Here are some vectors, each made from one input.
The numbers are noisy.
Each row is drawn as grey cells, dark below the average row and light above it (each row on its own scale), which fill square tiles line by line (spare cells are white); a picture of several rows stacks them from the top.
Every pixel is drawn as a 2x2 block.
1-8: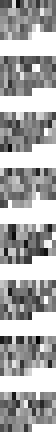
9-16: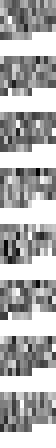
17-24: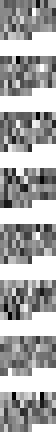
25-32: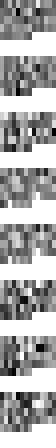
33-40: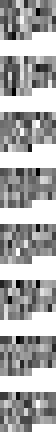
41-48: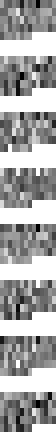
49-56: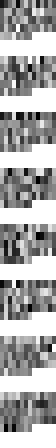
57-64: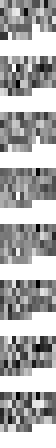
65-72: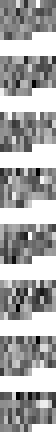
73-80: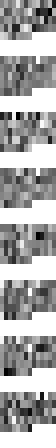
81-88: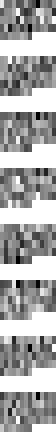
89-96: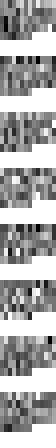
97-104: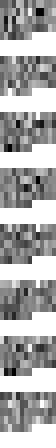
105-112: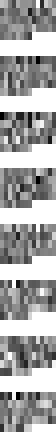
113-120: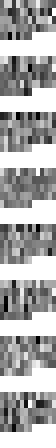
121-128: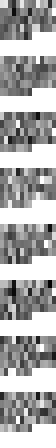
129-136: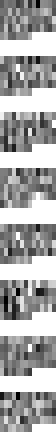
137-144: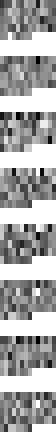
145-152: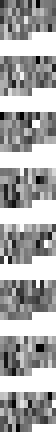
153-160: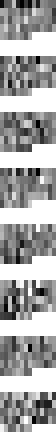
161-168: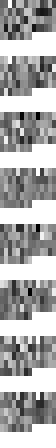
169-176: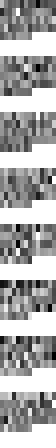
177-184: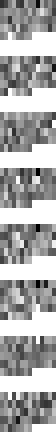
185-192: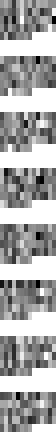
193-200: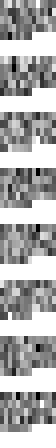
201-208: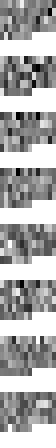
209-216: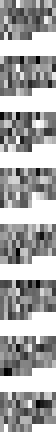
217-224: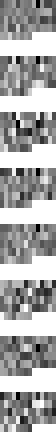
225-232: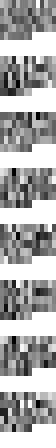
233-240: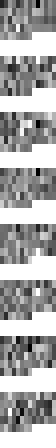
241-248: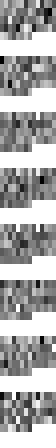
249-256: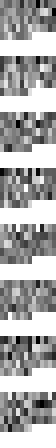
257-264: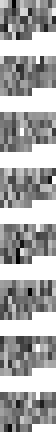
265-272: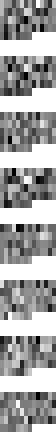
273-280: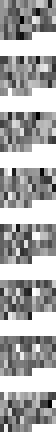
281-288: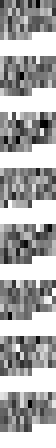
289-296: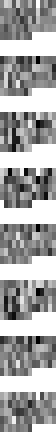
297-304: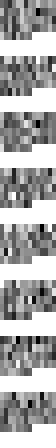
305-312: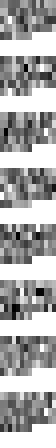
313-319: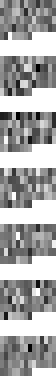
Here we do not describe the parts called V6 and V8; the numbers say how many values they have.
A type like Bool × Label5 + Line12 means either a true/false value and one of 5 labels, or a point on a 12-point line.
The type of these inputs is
(Line9 + V6) × V8 + List2(Circle9).
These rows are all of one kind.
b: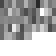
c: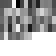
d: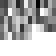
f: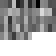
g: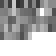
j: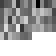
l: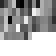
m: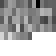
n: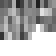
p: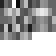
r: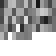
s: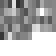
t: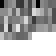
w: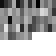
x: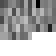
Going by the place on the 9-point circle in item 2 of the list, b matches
d, r, t and x.
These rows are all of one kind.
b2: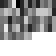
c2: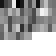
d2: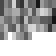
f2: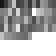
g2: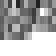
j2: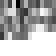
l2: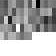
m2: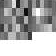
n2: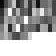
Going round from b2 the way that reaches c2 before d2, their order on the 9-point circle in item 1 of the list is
b2, c2, g2, j2, d2, l2, m2, f2, n2.
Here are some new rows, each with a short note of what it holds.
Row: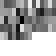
a value of V6 and a value of V8
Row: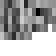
a value of V6 and a value of V8
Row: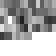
the empty list
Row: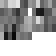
a value of V6 and a value of V8
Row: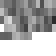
the empty list
